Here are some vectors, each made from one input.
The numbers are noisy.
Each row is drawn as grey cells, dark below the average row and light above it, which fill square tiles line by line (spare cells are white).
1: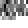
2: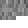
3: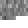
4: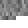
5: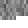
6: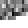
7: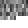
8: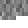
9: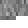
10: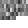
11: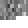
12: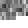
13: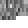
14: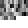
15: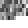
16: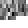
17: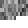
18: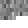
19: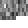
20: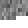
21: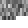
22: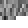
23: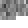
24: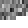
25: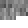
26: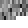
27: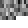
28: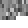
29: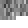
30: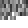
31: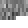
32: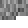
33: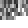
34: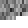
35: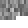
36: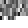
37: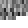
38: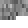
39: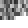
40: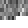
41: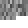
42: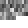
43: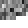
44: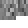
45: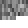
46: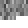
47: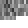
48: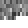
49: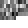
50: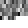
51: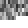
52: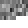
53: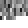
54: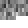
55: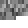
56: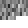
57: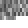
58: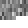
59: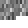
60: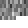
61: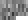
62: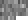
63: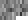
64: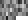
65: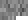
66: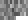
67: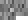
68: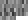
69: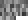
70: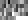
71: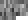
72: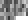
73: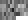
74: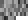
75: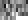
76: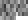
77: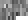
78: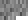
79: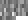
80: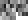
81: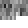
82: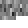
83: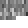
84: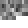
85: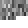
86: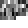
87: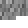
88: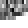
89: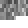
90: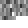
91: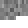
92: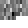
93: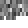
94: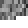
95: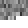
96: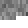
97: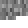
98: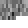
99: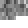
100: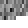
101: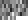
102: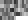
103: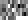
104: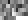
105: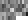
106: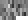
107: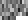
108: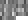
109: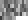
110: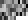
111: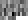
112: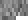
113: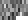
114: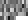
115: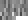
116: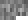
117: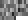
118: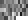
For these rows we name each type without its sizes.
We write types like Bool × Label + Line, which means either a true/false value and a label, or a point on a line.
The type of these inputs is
Line × (Line + Tree).
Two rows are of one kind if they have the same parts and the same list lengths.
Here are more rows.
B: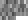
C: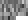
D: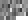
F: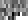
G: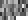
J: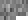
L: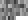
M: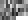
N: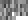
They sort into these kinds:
B, C, F, G, L
D, J, M, N

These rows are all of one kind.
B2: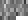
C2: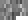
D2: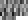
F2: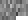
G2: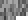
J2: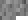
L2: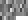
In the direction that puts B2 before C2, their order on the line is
B2, F2, J2, G2, D2, L2, C2.
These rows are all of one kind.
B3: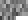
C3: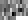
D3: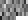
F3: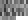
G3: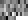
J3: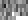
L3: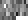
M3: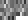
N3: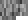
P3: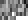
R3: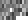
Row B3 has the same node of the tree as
C3, D3, G3 and M3.
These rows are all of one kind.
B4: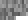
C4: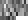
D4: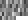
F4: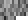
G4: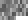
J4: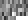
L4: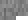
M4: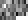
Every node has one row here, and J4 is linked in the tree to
B4, L4 and M4.
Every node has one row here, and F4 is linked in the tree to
D4 and L4.
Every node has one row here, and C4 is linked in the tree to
M4.
